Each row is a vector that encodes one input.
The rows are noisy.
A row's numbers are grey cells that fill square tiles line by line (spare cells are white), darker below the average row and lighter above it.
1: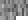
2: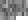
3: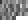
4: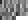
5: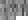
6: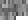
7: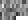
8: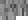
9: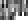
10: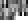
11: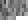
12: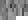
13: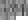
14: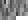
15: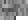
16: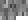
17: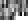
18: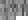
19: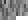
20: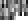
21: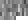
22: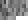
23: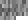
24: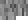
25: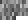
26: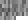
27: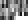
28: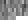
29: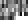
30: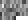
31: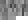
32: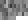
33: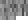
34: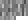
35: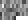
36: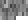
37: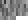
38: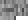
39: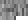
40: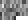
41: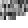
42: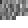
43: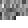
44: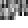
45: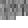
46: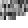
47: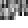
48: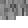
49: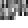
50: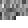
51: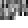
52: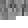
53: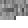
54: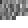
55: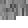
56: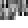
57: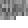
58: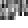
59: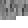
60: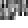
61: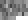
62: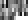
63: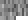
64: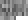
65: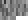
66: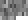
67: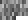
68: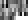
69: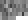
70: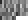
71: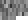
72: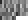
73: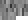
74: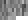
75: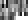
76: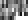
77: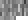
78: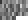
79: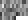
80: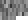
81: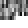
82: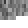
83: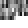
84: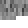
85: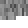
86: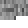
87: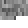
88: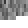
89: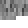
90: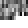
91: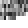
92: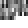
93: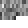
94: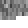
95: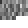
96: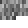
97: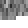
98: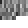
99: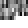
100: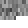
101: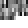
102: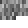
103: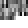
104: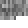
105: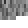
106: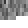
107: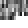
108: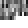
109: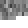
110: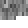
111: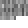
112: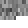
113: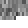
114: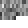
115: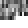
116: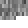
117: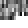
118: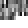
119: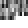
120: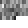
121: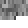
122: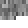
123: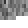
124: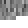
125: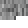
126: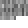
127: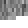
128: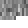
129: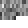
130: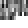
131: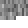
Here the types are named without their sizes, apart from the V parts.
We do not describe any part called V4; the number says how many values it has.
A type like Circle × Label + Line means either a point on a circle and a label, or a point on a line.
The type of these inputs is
Bool × V4 × V4 + List(Line).
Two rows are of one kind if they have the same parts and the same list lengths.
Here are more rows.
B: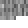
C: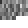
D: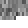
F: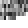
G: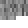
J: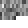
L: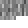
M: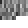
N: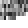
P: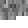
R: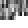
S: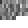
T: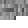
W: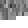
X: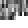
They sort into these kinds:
B, G, L, T
C, J, M, S
D, P, W
F, N
R, X

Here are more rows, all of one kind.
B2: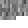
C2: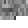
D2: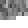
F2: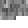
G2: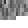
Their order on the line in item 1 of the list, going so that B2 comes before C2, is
B2, C2, F2, D2, G2.
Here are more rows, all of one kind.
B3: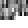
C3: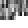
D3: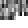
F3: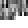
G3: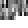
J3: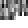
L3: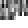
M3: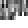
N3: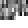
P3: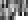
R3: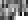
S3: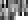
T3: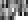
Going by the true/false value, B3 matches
D3, J3 and N3.
